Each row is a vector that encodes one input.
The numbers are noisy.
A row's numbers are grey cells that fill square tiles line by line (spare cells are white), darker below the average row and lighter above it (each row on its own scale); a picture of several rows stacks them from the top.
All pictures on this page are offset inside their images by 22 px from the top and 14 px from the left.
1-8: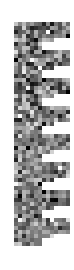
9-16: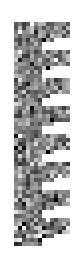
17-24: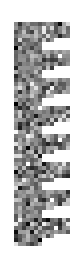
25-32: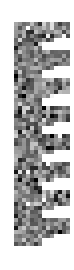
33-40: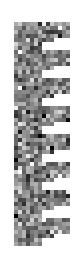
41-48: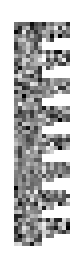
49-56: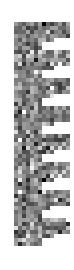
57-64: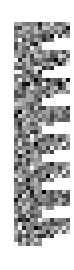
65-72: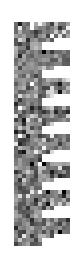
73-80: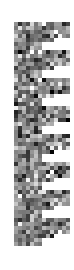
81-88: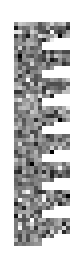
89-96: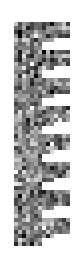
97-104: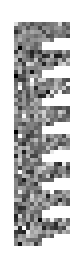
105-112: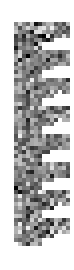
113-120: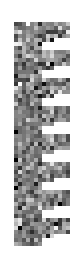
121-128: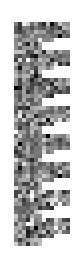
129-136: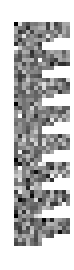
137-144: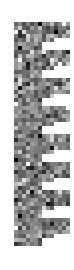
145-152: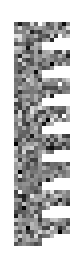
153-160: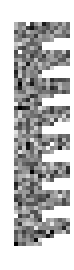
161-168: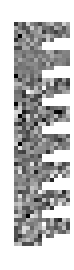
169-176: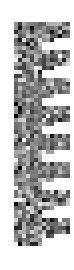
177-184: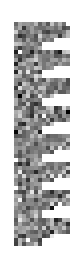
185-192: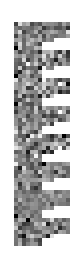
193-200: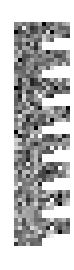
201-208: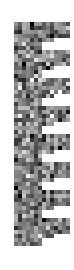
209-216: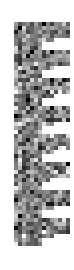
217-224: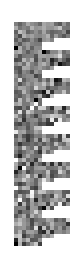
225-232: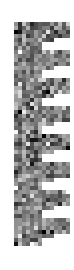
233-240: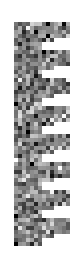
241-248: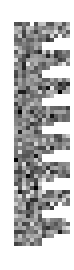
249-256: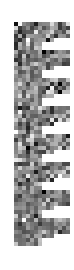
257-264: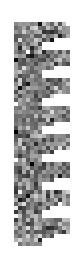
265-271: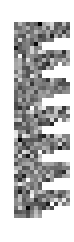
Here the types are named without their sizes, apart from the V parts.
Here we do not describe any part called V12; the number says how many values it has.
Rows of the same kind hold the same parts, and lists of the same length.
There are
3 kinds of row.
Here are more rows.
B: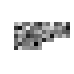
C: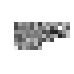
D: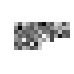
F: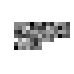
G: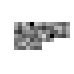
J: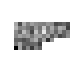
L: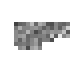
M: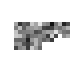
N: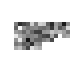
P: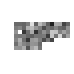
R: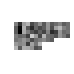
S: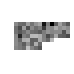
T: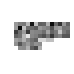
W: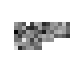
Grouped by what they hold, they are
B, C, J
D, F, G, R, S, T, W
L, M, N, P

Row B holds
a node of a tree and a value of V12.
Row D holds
two labels.
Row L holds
a value of V12.
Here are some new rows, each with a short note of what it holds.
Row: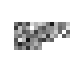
a value of V12
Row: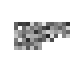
a value of V12
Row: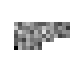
a node of a tree and a value of V12
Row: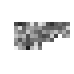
a value of V12
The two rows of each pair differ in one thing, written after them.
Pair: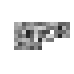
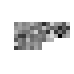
the value of V12
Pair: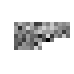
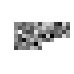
the value of V12
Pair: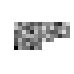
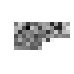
the node of the tree
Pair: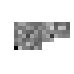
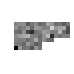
the value of V12
